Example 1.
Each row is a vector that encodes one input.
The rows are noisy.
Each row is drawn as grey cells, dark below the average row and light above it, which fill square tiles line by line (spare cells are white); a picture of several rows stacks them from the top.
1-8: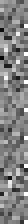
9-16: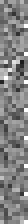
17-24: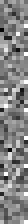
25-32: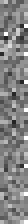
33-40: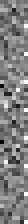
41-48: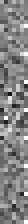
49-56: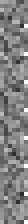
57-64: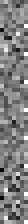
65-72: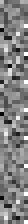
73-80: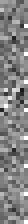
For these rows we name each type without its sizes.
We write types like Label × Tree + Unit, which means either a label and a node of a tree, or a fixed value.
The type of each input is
Circle + Line.
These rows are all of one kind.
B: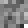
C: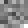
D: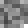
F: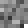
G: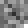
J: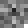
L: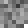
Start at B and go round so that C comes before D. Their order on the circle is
B, F, J, G, C, D, L.
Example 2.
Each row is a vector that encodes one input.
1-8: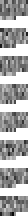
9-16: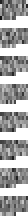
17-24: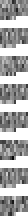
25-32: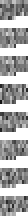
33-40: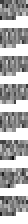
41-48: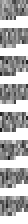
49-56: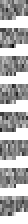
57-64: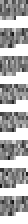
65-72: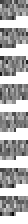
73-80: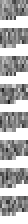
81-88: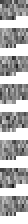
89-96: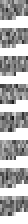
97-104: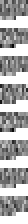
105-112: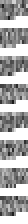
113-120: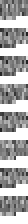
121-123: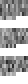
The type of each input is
Line8 + Line12.
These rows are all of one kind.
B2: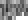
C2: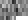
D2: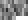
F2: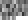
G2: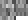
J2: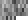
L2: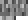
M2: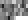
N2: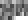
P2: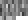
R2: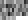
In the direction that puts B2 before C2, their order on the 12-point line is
M2, N2, B2, D2, C2, J2, G2, L2, P2, F2, R2.
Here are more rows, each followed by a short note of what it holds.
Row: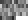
a point on an 8-point line
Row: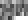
a point on a 12-point line
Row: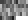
a point on an 8-point line
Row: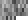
a point on a 12-point line
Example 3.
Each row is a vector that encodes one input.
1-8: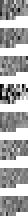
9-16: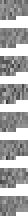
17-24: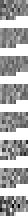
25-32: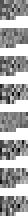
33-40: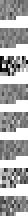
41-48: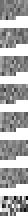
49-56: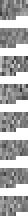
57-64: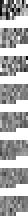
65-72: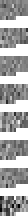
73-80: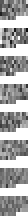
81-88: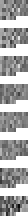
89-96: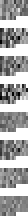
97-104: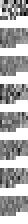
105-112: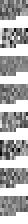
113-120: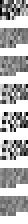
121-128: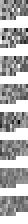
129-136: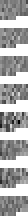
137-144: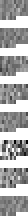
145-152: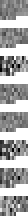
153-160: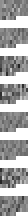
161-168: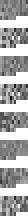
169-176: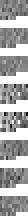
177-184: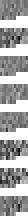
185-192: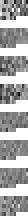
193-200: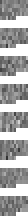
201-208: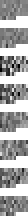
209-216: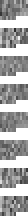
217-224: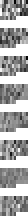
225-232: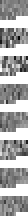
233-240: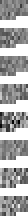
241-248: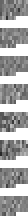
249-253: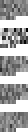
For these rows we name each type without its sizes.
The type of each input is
Label × (Line × Line + Unit).
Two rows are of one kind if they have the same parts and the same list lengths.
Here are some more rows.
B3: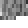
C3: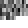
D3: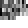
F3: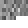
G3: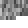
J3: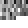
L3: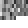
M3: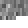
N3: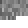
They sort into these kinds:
B3, C3, G3, M3
D3, F3, J3, L3, N3

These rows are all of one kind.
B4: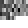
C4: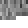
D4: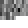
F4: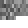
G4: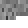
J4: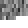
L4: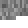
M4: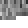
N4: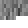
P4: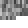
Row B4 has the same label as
F4, L4 and P4.
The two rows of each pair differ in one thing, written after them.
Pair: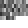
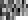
the label
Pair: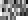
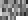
the place on one of the two lines
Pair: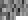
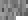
the label
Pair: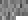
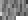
the label
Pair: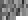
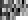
the place on one of the two lines
